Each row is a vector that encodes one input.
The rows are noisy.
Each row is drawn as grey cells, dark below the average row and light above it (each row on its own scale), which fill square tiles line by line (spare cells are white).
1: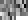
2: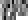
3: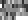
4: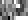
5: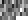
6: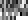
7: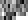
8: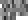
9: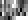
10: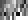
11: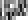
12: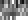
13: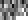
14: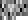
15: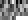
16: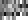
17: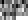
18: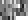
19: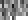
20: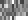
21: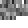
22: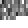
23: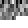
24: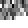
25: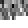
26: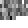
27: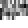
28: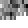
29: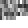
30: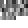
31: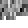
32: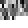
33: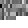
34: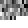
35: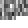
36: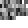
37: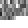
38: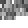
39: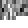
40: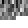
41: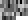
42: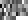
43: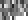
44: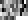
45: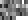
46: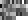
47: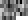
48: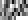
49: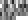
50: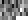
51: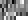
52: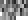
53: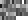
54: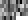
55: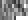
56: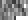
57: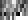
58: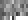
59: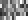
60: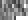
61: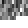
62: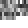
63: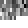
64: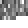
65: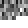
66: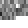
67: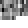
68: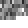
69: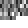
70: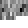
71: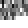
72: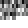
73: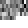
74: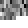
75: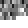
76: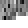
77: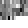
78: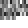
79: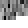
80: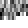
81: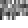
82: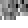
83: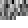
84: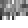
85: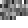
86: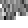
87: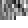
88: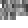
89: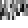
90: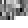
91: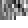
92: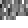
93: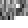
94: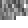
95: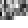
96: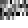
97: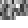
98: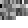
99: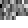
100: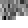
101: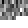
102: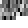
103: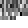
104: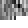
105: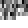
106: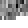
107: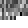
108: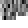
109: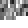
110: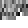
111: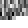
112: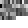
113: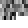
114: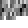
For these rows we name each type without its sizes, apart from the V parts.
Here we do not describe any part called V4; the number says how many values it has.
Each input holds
a list of items, each a true/false value and a value of V4.
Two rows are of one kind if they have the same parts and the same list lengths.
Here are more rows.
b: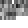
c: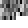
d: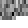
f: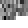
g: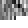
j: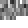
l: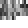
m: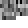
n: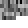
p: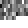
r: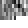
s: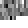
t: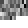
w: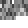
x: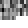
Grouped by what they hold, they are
b, d, f, j, l, t, w, x
c, m, n, p, s
g, r

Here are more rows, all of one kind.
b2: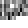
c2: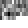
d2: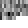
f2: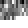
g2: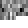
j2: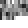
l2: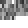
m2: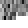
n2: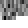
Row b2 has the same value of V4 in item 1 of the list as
m2 and n2.
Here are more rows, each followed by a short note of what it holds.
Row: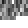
a list of one item
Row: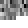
a list of two items
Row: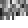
a list of two items
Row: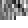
the empty list
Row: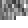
the empty list
